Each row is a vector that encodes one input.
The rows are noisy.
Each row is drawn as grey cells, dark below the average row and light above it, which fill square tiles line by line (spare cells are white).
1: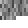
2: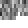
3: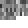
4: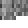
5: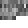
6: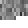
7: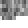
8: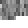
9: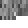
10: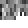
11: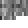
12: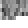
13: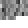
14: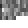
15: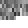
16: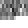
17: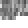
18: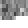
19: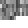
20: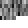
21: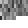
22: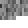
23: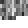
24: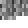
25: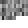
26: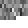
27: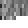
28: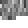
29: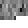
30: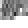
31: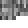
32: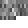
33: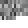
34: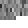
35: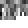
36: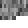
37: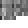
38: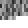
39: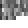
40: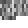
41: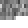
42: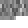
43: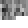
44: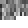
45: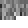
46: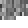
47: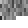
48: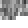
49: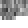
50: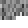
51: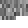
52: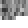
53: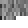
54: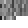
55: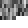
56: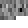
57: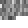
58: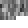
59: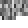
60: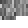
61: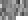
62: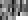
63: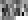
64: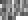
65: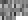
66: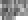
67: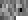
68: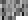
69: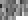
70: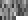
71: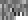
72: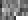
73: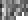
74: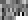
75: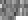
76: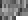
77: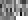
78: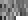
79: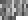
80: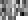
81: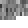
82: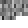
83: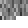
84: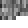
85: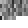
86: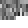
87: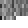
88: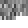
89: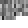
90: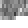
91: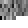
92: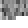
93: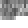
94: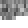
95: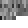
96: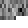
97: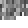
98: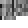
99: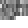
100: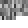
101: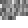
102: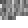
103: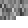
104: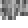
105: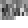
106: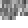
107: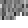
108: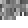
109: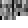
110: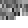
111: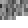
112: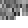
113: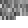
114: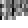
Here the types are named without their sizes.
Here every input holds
a point on a line and a true/false value.
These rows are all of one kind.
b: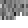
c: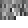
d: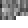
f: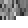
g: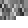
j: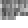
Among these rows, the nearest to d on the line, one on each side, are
b and c.
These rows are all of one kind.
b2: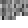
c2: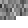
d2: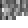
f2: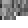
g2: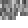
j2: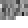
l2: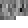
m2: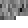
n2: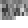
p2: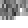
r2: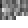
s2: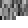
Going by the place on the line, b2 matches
l2 and m2.
